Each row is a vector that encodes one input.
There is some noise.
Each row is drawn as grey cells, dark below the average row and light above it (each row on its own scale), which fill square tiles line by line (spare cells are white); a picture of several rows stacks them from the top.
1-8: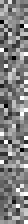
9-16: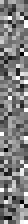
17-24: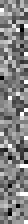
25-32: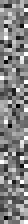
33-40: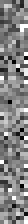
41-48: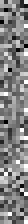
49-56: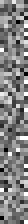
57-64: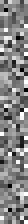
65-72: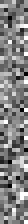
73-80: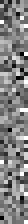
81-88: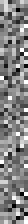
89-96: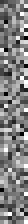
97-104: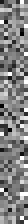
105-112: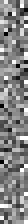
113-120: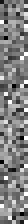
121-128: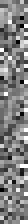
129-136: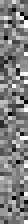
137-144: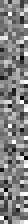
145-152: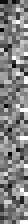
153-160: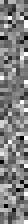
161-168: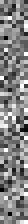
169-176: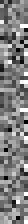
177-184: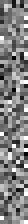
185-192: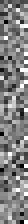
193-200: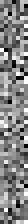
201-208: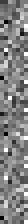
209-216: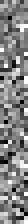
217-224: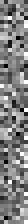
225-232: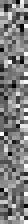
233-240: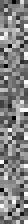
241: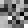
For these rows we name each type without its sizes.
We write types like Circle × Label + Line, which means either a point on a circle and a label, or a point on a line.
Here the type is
(Bool × Bool × Bool × Bool + Unit) × Tree × (Tree × Tree + Unit).
